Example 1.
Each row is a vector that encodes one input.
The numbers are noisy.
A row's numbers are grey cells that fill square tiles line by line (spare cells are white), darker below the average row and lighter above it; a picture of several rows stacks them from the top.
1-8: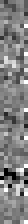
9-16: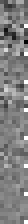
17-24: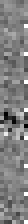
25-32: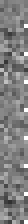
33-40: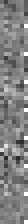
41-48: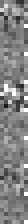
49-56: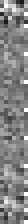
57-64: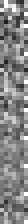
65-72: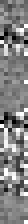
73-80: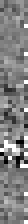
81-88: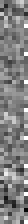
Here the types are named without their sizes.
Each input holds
a point on a line.
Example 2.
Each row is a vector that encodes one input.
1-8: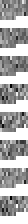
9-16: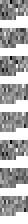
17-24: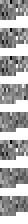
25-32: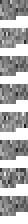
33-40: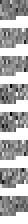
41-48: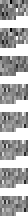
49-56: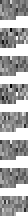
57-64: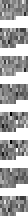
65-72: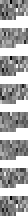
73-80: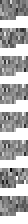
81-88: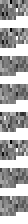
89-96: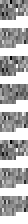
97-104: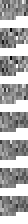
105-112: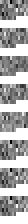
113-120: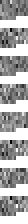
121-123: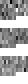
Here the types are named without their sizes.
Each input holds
a point on a line.
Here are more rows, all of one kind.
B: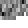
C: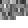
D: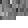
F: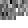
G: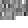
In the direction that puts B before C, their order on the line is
F, B, C, D, G.
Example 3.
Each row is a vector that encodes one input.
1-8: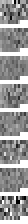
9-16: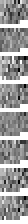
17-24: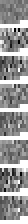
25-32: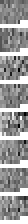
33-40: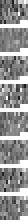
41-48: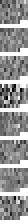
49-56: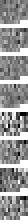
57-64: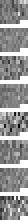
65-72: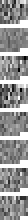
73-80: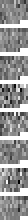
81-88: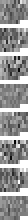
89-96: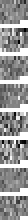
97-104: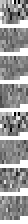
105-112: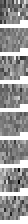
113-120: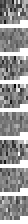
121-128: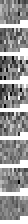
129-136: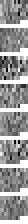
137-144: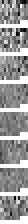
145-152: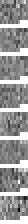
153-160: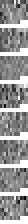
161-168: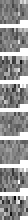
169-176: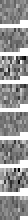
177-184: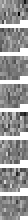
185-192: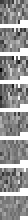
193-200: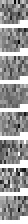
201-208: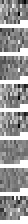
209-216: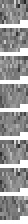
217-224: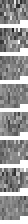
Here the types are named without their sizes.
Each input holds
a node of a tree.
